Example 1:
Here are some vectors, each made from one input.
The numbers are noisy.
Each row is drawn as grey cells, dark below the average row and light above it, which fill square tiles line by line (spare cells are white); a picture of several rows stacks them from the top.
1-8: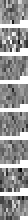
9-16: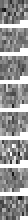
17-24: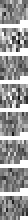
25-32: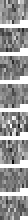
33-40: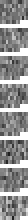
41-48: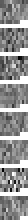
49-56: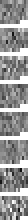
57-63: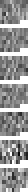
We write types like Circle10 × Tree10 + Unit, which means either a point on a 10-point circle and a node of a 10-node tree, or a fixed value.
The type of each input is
List2(Line6).
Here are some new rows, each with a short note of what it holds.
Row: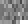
a list of two items
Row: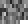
a list of two items
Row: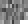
a list of two items
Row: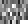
the empty list
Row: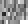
a list of one item
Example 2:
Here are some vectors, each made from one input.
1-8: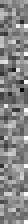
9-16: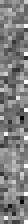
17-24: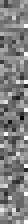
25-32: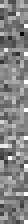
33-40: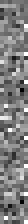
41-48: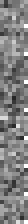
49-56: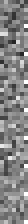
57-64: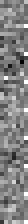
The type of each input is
Label9 + Tree9.
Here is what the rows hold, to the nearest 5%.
About 50% of them hold one of 9 labels. The rest hold a node of a 9-node tree.
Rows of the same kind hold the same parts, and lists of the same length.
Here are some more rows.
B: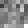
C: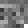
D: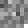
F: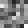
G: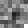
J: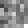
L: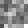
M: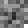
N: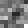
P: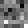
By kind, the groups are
B, D, J, L
C, F, G, M, N, P

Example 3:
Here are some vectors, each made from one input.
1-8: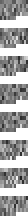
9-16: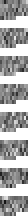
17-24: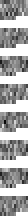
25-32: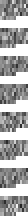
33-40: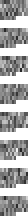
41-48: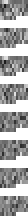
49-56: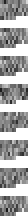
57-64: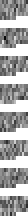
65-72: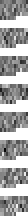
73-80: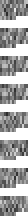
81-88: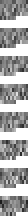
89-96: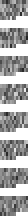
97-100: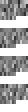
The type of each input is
Bool × Circle10.
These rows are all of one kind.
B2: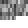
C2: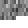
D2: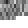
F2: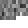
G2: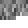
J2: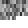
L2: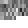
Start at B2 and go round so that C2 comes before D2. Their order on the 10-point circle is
B2, L2, G2, F2, C2, D2, J2.
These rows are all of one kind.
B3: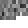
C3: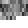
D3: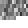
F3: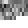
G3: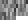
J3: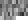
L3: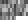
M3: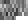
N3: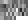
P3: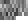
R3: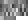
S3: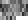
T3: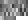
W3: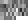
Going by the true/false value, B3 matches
G3, L3, M3 and P3.
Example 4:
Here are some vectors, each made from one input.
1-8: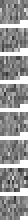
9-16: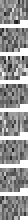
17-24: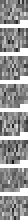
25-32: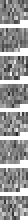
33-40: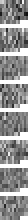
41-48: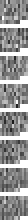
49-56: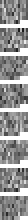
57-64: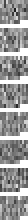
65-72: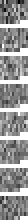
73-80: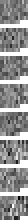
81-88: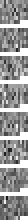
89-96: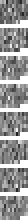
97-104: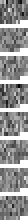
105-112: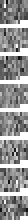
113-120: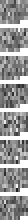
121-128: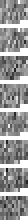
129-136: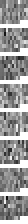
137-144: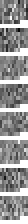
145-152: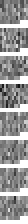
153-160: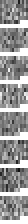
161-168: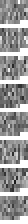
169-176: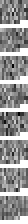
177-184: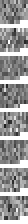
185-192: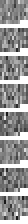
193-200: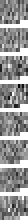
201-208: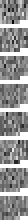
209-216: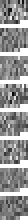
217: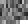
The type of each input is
Line13 + Tree19.
